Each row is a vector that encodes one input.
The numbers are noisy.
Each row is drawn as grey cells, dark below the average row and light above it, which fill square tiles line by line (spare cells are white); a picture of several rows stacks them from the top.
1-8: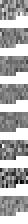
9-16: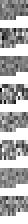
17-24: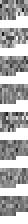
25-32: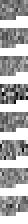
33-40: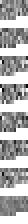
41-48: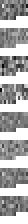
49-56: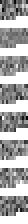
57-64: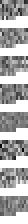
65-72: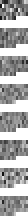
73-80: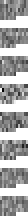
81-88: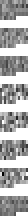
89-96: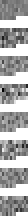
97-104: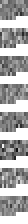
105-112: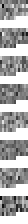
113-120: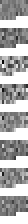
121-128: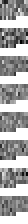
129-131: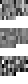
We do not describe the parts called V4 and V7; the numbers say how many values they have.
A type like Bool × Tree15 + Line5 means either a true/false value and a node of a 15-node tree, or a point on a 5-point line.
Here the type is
Bool × Line5 × V4 + V7.
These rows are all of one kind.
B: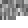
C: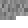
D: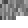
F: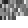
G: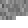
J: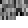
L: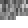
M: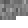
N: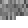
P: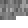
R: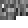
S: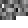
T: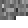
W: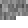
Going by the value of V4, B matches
C, N and R.
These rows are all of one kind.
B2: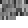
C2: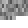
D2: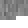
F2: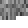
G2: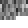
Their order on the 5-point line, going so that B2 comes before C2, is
D2, B2, G2, C2, F2.
